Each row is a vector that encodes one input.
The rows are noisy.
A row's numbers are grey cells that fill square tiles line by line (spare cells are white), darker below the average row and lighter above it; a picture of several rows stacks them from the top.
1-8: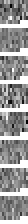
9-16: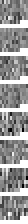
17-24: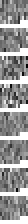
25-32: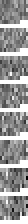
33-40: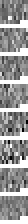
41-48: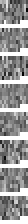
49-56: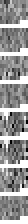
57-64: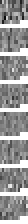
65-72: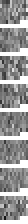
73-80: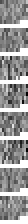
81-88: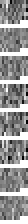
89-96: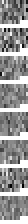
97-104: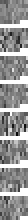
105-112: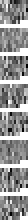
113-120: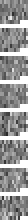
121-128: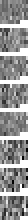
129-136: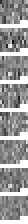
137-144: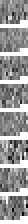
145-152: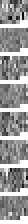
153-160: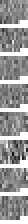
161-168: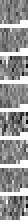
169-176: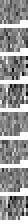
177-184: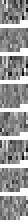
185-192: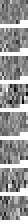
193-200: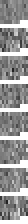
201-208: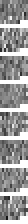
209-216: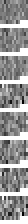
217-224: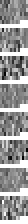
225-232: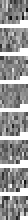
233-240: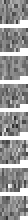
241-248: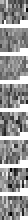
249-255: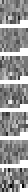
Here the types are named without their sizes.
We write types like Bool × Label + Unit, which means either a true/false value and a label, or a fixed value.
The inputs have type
Bool × Line.
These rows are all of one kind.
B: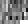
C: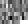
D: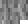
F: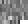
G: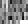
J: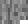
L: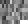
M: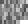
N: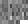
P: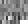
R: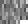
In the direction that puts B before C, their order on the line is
P, F, N, D, J, B, L, M, G, R, C.
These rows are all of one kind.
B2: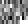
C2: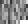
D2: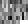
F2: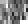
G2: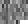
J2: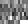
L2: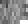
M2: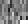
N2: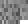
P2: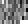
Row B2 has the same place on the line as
C2, D2 and L2.
